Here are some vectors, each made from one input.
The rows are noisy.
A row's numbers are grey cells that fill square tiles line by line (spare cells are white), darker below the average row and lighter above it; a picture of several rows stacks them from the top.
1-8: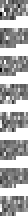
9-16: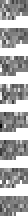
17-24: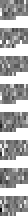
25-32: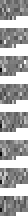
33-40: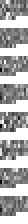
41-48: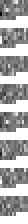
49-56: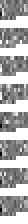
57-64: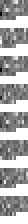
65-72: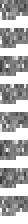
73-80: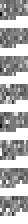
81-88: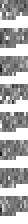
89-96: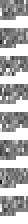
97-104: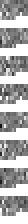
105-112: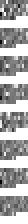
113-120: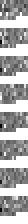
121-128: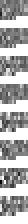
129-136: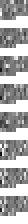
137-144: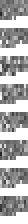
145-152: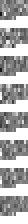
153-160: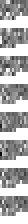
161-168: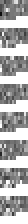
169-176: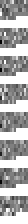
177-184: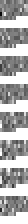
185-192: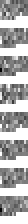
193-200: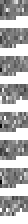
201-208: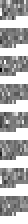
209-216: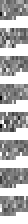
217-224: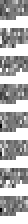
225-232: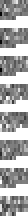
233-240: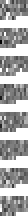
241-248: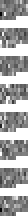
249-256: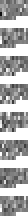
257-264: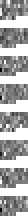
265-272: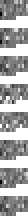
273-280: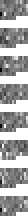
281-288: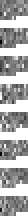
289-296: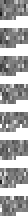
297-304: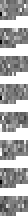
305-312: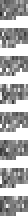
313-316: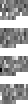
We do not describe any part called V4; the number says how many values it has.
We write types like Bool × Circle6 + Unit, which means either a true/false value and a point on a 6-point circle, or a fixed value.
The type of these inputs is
Line7 × List2(V4) + List2(Line8).
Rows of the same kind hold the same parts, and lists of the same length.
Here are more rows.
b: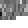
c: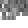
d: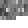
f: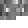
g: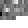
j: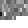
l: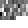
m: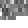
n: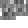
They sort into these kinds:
b
c
d, f, g
j
l
m, n

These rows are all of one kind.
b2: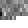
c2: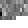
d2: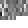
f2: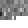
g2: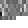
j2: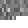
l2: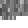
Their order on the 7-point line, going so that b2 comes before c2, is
l2, j2, f2, b2, c2, g2, d2.
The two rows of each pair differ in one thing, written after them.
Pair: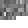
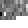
the place on the 7-point line
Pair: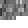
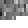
the place on the 7-point line
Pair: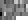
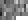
the place on the 7-point line
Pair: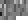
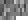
the place on the 7-point line
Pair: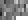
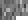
the value of V4 in item 1 of the list
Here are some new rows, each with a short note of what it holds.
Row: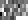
the empty list
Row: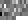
a point on a 7-point line, together with the empty list
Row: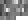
a point on a 7-point line, together with the empty list
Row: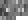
a point on a 7-point line, together with the empty list
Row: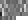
a point on a 7-point line, together with a list of two items
